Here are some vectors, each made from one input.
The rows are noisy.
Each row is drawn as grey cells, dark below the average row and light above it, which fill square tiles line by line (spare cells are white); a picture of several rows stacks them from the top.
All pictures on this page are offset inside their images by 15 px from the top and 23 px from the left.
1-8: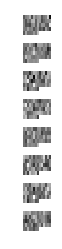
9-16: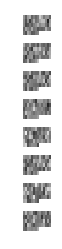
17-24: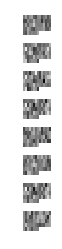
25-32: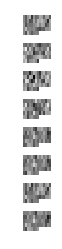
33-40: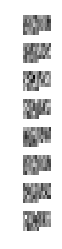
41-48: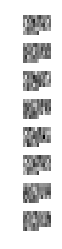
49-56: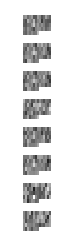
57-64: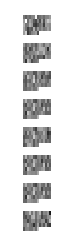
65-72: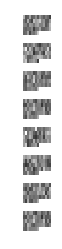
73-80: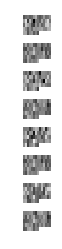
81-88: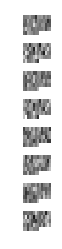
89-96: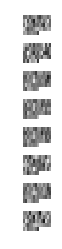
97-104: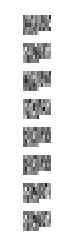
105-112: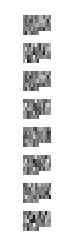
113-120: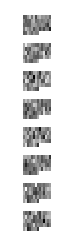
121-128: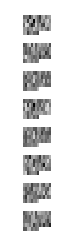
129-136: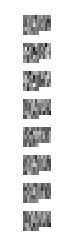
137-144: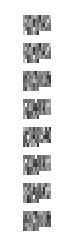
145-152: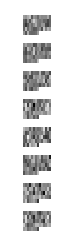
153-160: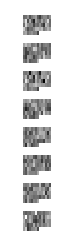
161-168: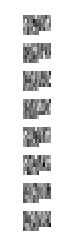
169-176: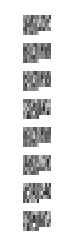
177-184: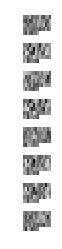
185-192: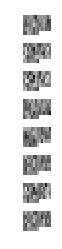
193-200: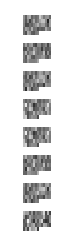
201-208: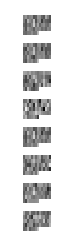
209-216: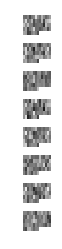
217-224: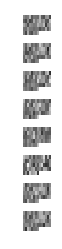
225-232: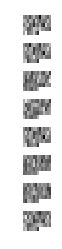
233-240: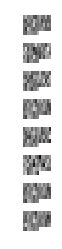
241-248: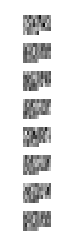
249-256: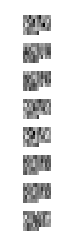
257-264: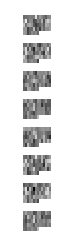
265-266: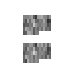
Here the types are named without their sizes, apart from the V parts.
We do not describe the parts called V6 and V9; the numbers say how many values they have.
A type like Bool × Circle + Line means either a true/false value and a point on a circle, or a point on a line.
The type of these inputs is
(Line + V9) × V6 + List(Circle).
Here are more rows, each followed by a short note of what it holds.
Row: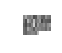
a value of V6 and a value of V9
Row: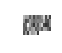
the empty list
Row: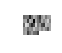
a list of two items
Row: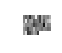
a list of two items
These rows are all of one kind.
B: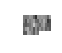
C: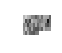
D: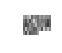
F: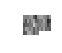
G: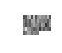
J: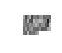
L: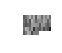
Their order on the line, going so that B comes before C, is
G, J, D, L, B, F, C.
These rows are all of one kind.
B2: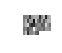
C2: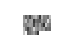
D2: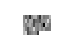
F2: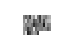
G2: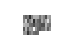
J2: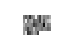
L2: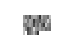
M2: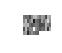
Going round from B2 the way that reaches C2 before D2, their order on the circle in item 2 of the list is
B2, L2, C2, J2, D2, G2, M2, F2.
